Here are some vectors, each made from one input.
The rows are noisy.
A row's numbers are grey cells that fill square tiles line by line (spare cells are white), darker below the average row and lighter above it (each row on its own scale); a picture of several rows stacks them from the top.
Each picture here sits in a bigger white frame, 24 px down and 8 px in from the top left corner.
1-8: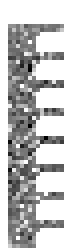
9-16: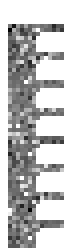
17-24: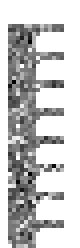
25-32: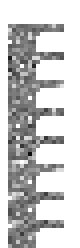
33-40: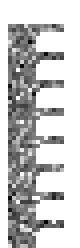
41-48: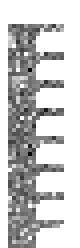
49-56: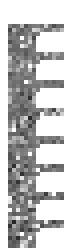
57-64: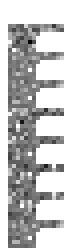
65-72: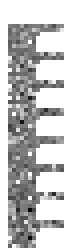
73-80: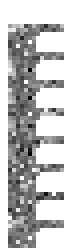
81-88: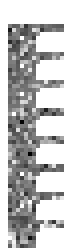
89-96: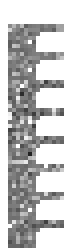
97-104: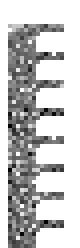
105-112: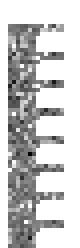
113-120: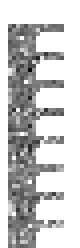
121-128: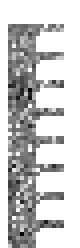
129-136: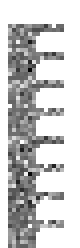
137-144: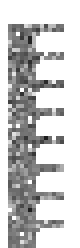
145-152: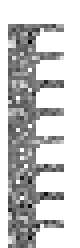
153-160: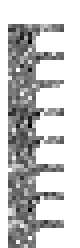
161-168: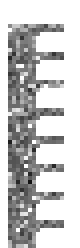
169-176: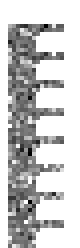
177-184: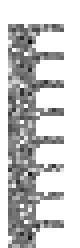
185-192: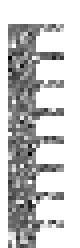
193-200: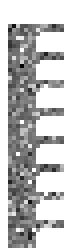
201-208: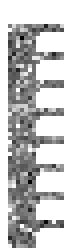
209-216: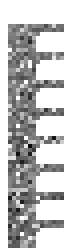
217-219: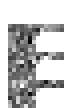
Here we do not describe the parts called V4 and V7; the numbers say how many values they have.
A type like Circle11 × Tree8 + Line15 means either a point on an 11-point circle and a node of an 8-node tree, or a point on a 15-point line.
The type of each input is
Bool × V4 + Tree10 × V7 + Unit.
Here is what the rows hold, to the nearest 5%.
About 5% of them hold a fixed value. About 70% of them hold a node of a 10-node tree and a value of V7. The rest hold a true/false value and a value of V4.
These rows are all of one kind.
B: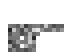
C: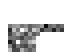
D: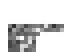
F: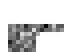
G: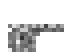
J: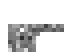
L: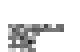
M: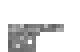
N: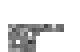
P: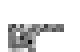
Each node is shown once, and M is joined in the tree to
G and J.
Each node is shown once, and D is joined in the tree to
P.
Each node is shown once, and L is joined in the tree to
N.
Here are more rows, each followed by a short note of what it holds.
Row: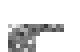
a node of a 10-node tree and a value of V7
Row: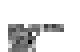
a true/false value and a value of V4
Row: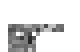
a fixed value
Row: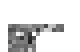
a fixed value
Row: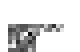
a true/false value and a value of V4
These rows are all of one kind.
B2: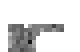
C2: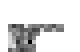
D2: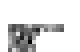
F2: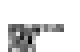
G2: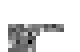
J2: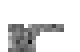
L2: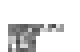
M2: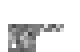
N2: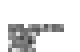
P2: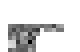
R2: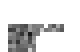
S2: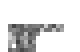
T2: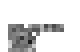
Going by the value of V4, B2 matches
C2, J2, M2 and S2.
